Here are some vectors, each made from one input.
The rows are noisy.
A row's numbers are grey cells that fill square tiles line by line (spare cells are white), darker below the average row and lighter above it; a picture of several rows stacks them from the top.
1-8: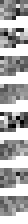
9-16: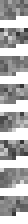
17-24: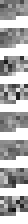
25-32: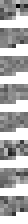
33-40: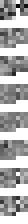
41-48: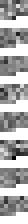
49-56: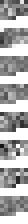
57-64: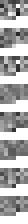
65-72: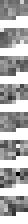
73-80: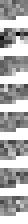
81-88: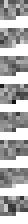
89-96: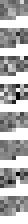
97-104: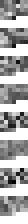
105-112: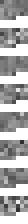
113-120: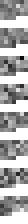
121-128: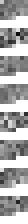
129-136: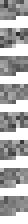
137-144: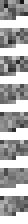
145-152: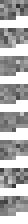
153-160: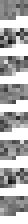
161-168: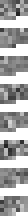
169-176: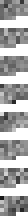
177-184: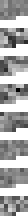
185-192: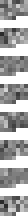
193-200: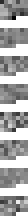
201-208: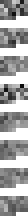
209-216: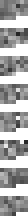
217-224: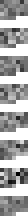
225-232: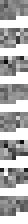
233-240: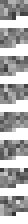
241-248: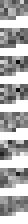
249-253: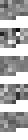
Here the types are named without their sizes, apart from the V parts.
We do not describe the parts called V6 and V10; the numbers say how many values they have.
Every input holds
either a node of a tree and a true/false value, or a value of V6 and a value of V10.
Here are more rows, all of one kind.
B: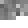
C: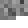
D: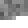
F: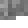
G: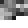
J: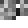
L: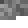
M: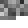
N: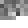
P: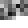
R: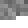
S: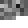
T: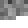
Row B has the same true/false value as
C, F, J and P.
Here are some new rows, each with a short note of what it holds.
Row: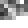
a value of V6 and a value of V10
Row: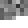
a node of a tree and a true/false value
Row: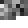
a node of a tree and a true/false value
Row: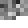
a value of V6 and a value of V10
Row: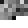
a value of V6 and a value of V10
